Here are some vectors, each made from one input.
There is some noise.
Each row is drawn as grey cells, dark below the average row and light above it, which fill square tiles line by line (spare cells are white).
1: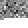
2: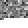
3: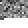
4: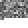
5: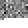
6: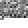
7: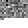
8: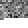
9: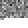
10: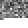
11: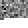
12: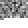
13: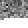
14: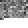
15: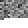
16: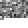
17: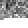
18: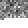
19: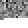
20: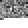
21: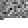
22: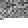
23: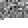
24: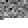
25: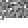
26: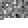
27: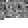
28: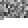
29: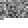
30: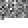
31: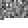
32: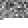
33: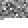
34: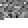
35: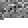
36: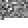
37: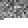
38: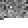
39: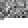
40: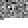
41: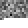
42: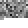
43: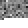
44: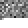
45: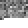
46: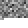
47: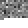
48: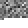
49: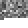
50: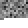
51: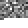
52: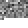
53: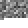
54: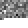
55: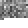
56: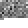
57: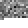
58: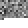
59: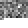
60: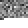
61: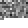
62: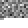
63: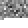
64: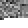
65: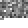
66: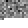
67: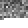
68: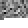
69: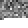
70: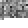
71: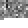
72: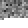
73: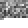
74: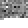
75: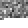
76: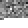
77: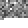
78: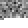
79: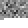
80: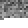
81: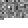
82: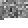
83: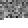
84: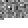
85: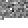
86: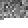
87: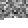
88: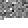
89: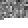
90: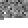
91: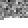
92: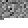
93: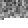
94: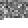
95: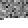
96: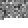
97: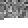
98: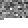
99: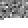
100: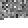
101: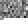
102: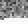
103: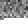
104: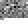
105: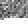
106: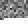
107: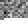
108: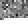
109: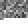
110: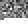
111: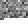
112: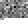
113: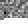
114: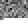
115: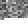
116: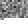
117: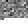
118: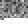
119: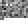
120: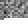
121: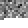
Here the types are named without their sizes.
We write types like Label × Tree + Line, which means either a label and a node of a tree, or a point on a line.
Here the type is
Bool × Circle × (Label + Line) × Line.
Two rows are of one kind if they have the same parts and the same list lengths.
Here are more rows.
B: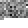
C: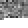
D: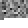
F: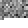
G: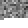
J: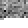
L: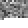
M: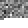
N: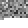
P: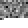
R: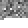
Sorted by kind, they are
B, C, F, N, P, R
D, G, J, L, M

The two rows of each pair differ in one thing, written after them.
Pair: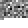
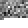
the label
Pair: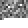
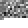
the place on the circle
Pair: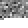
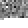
the place on the line
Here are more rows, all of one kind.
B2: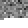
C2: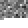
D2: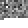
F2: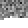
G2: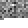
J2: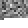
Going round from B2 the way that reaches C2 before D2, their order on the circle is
B2, C2, J2, D2, G2, F2.
